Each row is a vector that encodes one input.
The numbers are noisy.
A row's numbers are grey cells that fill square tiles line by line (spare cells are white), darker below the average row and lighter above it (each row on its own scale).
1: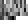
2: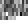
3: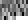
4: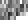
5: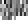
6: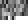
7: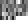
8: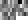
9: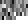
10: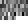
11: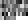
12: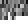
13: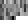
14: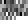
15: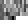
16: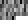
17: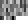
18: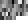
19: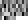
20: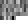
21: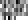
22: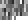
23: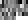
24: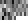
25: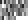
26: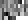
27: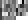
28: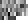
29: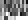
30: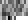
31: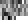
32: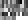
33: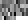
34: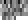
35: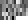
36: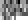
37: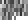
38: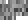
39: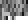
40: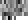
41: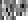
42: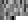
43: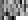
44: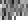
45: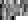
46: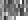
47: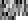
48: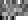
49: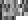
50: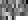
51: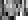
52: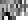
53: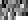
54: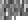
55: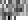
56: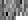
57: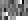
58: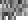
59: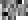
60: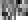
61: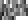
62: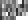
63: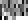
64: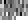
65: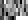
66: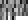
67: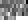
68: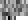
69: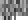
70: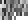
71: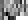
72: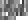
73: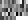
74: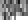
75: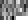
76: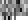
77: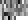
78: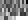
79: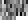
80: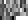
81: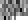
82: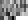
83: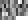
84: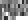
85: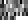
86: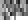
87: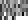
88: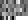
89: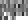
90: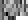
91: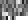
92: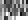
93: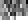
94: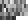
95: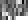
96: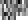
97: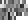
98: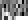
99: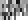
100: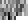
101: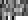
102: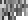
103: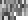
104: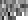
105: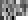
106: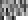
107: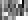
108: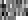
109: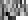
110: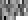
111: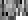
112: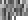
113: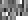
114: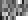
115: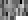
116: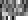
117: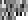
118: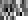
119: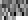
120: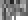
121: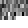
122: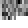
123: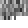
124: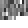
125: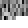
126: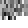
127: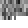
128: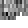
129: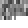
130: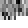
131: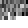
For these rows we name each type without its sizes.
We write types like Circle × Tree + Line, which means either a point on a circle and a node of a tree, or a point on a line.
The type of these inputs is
Bool × (Label + Line).
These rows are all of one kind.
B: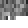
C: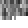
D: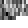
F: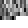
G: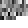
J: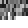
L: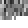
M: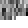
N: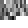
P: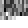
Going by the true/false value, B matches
C, J, L and P.
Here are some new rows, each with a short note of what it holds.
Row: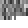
a point on a line and a true/false value
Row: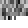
a point on a line and a true/false value
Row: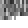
a point on a line and a true/false value
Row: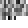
a label and a true/false value
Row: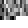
a point on a line and a true/false value
